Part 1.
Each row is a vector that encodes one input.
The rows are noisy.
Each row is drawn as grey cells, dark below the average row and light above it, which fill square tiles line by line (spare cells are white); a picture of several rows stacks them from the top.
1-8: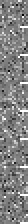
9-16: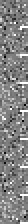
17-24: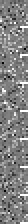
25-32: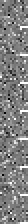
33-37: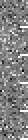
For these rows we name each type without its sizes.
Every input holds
a label and a true/false value.
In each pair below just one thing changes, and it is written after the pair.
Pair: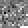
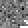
the label
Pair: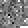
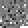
the label
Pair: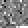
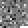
the true/false value
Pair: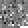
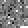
the label
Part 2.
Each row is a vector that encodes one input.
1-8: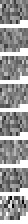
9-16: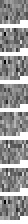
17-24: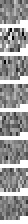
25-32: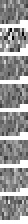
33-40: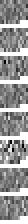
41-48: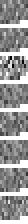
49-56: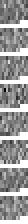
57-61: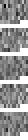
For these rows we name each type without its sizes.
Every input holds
a list of points on a line.
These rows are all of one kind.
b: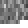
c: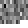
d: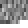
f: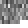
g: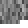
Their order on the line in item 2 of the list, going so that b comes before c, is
g, b, f, c, d.
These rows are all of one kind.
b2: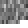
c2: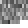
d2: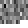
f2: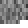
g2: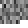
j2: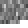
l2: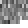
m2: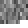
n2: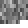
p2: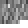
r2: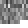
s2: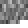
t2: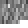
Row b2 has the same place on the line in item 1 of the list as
j2 and s2.
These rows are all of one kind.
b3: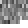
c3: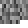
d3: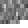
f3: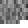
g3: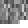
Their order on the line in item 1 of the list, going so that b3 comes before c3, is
b3, g3, d3, f3, c3.
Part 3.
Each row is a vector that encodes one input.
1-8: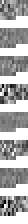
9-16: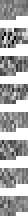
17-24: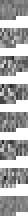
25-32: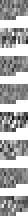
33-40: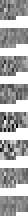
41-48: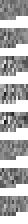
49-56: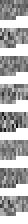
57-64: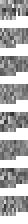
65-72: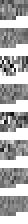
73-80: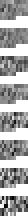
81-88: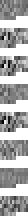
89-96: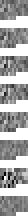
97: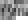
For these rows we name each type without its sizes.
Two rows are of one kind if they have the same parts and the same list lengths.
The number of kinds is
2.
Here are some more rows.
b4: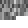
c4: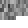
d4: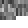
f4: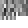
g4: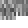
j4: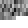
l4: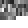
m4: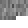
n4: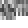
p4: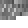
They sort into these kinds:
b4, d4, g4, j4, l4, n4, p4
c4, f4, m4

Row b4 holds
a point on a line and a node of a tree.
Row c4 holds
a point on a line.
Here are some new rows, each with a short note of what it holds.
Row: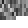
a point on a line and a node of a tree
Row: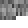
a point on a line
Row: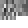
a point on a line
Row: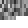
a point on a line
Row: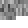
a point on a line
